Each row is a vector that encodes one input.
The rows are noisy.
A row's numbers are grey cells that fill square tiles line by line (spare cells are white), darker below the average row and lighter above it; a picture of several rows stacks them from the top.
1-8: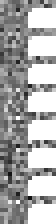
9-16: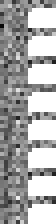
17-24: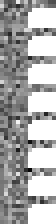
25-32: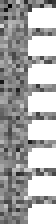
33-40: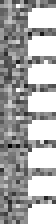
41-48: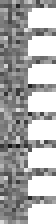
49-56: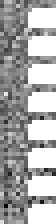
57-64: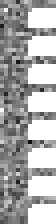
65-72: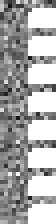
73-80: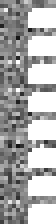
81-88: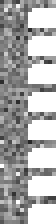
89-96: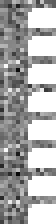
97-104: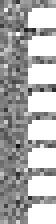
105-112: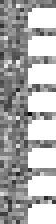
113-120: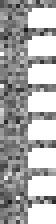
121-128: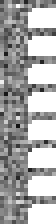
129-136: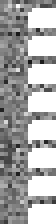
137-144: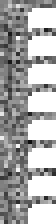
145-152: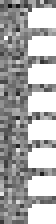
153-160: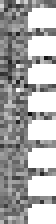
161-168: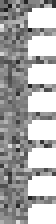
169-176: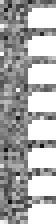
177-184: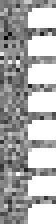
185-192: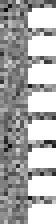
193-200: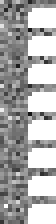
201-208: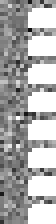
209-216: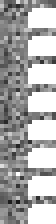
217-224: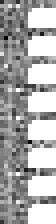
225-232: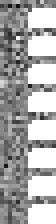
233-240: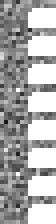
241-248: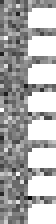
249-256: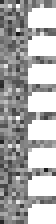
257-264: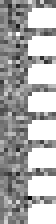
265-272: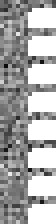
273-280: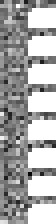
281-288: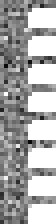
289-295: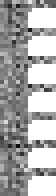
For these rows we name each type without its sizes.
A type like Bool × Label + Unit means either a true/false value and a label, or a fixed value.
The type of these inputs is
(Bool × Bool × Bool × Bool + Line) × Line.
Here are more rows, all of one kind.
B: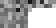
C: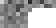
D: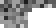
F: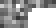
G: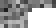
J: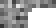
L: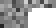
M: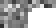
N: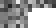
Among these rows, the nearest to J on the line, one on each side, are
B and M.
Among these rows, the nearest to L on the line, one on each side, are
B and C.
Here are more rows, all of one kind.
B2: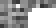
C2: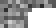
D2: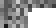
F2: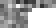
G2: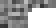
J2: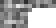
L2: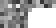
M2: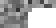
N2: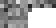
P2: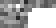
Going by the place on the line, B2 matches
F2 and J2.
